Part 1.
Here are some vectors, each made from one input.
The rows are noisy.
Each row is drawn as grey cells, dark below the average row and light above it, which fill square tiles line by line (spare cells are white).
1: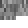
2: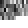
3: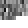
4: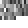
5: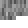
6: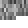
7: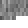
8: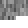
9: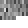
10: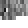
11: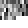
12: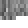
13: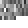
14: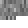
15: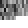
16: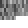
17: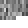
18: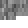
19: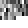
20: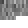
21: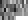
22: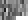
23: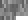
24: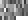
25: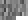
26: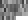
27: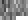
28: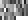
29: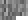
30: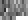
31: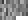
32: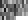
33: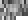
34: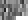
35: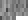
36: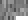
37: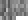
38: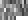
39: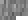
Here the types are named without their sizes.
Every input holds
a point on a circle and a true/false value.
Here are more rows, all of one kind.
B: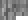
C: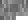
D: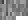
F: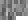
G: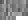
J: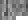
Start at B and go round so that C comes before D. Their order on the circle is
B, C, F, G, D, J.
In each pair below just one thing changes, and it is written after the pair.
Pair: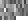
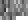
the place on the circle
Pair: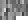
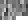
the place on the circle
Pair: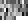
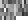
the true/false value
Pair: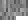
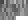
the place on the circle
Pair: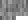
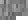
the true/false value
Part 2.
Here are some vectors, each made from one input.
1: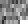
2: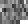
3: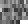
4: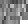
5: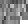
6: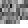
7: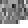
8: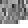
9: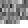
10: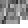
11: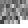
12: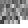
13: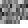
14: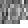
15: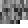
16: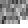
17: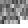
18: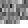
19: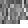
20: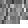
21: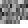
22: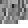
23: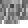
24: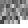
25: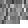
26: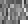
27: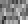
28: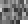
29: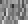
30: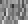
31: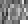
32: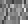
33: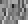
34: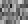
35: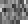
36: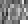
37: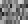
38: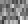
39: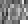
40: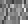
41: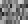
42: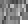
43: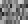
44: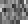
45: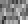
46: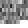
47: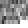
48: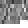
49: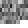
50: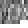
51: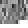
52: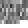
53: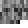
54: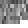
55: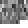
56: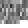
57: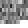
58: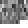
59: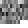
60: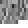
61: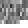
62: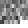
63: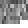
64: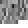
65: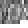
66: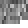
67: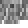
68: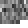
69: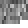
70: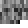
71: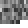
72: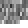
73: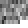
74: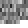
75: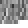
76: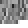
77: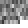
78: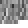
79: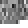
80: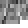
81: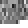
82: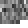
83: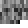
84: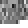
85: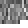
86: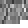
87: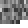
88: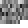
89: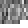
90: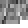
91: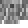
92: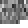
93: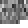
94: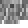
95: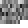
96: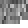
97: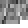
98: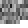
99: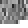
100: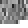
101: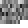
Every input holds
either a point on an 8-point line, or a point on a 14-point line.
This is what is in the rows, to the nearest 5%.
About 40% of them hold a point on an 8-point line. The rest hold a point on a 14-point line.
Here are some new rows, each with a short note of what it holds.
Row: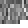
a point on an 8-point line
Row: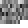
a point on a 14-point line
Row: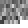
a point on an 8-point line
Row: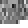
a point on a 14-point line
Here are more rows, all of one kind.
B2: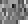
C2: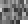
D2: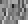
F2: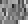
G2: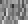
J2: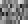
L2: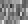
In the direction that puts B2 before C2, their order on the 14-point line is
J2, L2, G2, D2, F2, B2, C2.
